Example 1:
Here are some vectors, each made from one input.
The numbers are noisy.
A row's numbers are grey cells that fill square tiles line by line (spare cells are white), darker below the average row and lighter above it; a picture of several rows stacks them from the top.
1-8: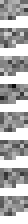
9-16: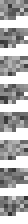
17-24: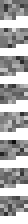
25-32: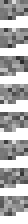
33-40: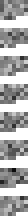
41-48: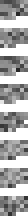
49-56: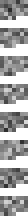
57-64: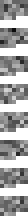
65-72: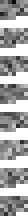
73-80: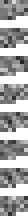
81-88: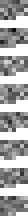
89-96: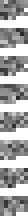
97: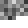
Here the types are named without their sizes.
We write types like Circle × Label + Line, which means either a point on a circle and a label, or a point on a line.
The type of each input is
Circle.
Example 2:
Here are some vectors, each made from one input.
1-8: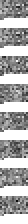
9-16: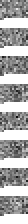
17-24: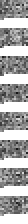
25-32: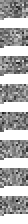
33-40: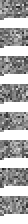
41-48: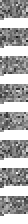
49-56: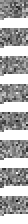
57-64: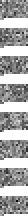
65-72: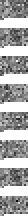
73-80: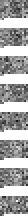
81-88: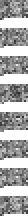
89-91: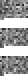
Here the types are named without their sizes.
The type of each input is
Bool × Bool × Bool × Bool.
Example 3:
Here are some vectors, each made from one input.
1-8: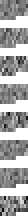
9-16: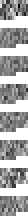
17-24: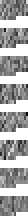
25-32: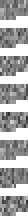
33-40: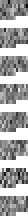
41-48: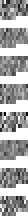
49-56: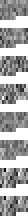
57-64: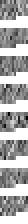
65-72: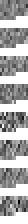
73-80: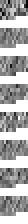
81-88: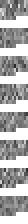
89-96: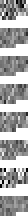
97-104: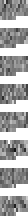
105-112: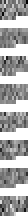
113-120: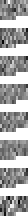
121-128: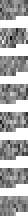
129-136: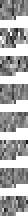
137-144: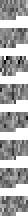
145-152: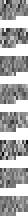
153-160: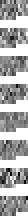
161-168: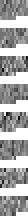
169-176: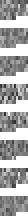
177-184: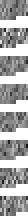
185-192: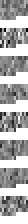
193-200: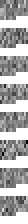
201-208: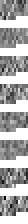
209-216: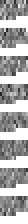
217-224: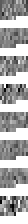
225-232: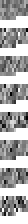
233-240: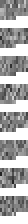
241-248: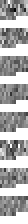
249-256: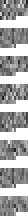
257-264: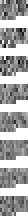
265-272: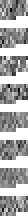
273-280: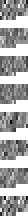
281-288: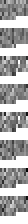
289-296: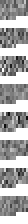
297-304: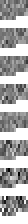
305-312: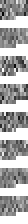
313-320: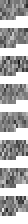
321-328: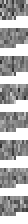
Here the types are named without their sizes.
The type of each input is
Label.
